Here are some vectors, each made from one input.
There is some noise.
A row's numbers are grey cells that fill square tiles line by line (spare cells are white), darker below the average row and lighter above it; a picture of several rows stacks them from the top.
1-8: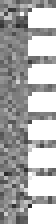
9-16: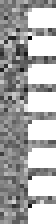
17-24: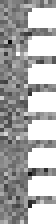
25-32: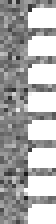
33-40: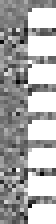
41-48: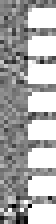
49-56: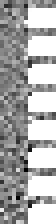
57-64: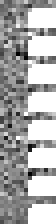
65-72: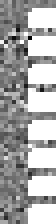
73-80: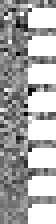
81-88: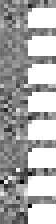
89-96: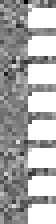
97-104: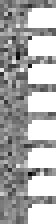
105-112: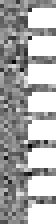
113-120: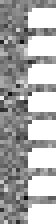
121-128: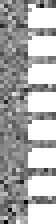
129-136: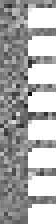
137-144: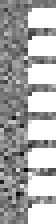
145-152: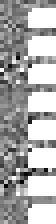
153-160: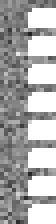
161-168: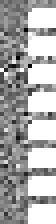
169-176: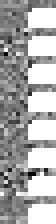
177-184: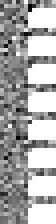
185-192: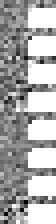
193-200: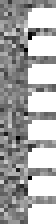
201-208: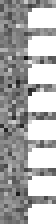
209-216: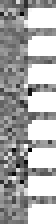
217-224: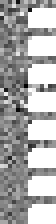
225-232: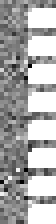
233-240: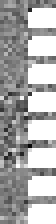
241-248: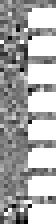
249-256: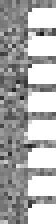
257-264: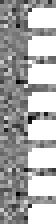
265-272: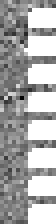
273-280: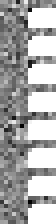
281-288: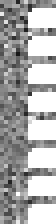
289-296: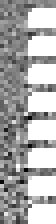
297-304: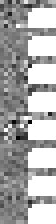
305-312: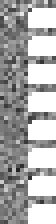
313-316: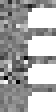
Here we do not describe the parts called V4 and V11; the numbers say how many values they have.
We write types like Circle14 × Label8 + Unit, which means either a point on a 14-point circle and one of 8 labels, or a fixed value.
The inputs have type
List3(Line6) + V4 × V11.
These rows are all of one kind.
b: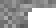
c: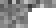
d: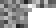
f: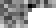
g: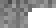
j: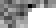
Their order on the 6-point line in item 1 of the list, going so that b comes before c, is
d, b, f, c, g, j.
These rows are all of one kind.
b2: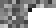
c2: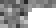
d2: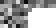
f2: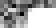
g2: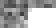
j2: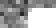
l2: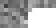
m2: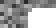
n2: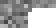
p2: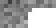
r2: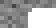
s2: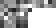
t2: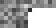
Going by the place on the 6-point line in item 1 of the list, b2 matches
f2 and g2.
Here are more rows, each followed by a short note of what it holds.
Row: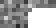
the empty list
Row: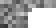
a value of V4 and a value of V11
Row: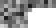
a value of V4 and a value of V11
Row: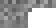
a list of two items
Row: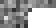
the empty list
